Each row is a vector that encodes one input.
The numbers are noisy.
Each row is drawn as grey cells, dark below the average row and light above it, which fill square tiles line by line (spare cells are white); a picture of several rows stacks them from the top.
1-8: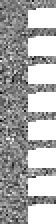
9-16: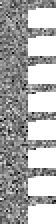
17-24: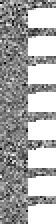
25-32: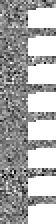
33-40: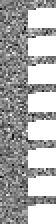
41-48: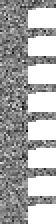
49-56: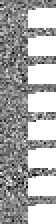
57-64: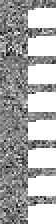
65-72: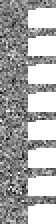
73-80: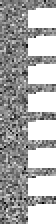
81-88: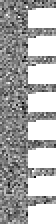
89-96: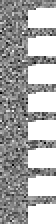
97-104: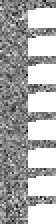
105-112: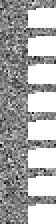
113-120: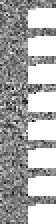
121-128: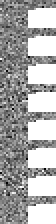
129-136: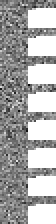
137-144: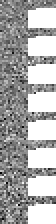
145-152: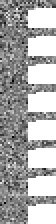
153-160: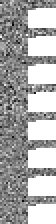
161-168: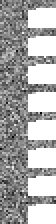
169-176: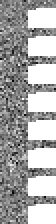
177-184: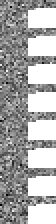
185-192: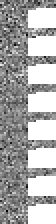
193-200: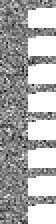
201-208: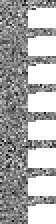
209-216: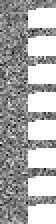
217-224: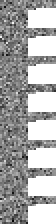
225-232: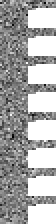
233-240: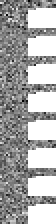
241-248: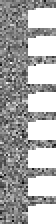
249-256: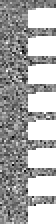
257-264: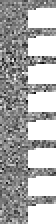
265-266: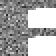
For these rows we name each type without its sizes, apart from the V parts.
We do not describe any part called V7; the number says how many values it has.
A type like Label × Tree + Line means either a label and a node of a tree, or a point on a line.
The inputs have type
(Circle + V7) × Label.
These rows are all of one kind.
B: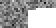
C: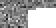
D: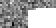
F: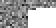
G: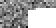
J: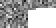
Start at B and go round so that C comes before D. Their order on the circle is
B, C, D, J, F, G.
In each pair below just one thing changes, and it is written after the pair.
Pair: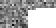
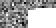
the label
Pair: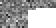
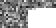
the value of V7
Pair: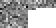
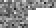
the label
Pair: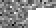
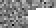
the value of V7
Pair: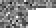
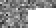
the label
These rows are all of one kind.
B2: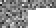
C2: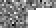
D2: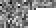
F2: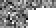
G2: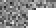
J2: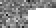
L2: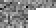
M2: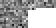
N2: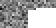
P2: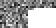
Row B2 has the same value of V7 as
C2, F2 and G2.
